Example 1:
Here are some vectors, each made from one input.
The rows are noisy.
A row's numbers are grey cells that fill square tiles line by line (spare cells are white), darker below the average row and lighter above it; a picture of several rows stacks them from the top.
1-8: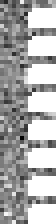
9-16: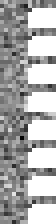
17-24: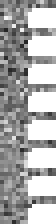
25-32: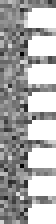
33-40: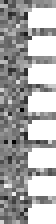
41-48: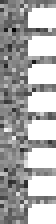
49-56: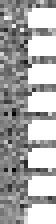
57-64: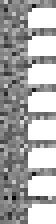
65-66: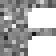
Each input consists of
either one of 5 labels, or three true/false values.
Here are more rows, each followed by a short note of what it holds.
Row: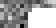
one of 5 labels
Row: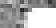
three true/false values
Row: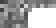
one of 5 labels
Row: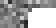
three true/false values
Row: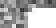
three true/false values
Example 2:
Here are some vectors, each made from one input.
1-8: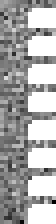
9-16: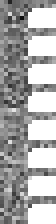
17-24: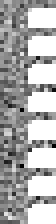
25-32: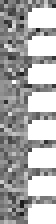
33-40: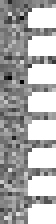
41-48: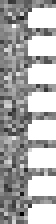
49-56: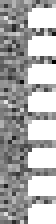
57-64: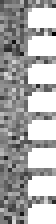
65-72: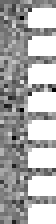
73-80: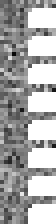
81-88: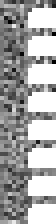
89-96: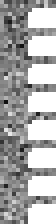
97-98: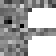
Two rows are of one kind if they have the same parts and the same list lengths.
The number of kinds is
2.
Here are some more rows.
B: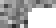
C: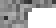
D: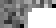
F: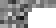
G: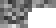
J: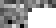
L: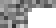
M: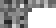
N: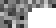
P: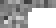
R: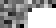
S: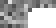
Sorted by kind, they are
B, C, D, F, G, J, L, M, P
N, R, S

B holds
a point on a 6-point line and four true/false values.
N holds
a point on a 6-point line.
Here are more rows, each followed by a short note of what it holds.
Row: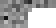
a point on a 6-point line and four true/false values
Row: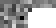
a point on a 6-point line
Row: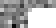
a point on a 6-point line and four true/false values
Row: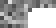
a point on a 6-point line
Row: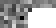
a point on a 6-point line
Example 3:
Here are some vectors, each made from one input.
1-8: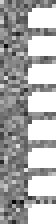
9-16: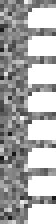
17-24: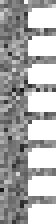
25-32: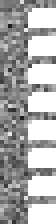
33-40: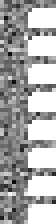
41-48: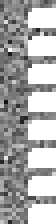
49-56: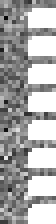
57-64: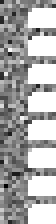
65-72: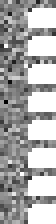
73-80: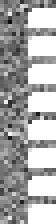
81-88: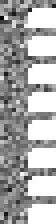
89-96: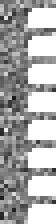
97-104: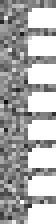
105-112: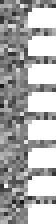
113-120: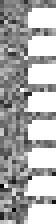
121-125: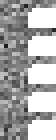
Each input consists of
a point on an 8-point line, together with either a fixed value, or four true/false values.
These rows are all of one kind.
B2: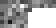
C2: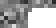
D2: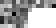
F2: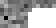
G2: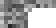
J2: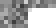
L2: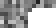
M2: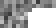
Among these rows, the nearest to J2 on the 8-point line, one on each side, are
C2 and F2.
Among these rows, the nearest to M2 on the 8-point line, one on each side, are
F2 and L2.
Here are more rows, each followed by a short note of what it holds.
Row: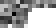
a point on an 8-point line and four true/false values
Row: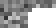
a point on an 8-point line and four true/false values
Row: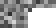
a point on an 8-point line
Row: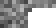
a point on an 8-point line and four true/false values
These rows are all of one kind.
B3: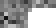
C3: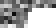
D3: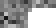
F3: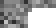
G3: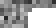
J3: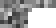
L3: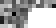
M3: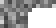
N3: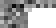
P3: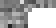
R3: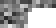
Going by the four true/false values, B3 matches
C3, D3 and R3.
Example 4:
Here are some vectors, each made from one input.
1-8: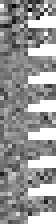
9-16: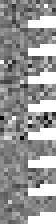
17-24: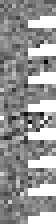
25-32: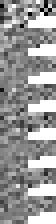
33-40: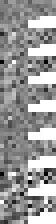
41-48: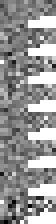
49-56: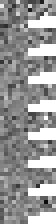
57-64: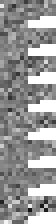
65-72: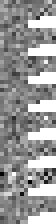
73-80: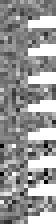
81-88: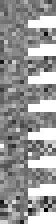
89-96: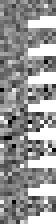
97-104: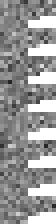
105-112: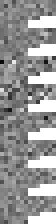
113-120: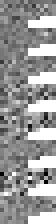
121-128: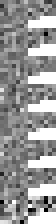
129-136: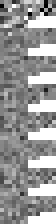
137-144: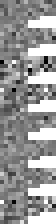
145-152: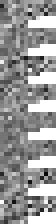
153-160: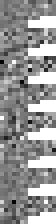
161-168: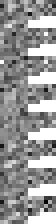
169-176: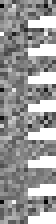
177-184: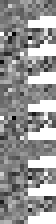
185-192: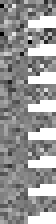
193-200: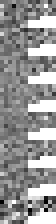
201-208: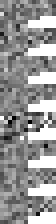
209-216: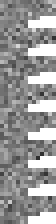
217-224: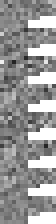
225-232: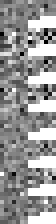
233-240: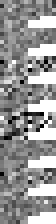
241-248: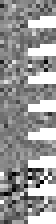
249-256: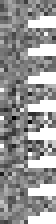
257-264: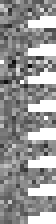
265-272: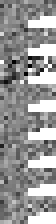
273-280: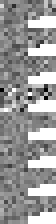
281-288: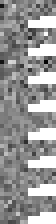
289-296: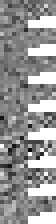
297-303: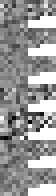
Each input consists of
one of 7 labels and a point on an 8-point line.
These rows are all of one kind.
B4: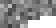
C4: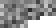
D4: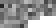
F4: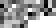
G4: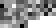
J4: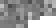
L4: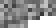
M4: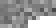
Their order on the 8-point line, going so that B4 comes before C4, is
D4, F4, J4, G4, M4, L4, B4, C4.
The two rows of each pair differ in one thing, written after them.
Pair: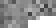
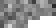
the label
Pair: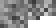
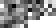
the label
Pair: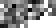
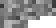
the place on the 8-point line
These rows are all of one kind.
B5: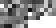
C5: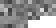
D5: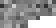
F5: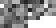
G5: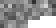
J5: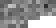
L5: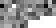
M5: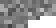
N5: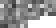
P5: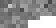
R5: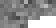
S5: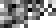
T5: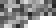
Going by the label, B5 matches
C5, J5, M5 and P5.
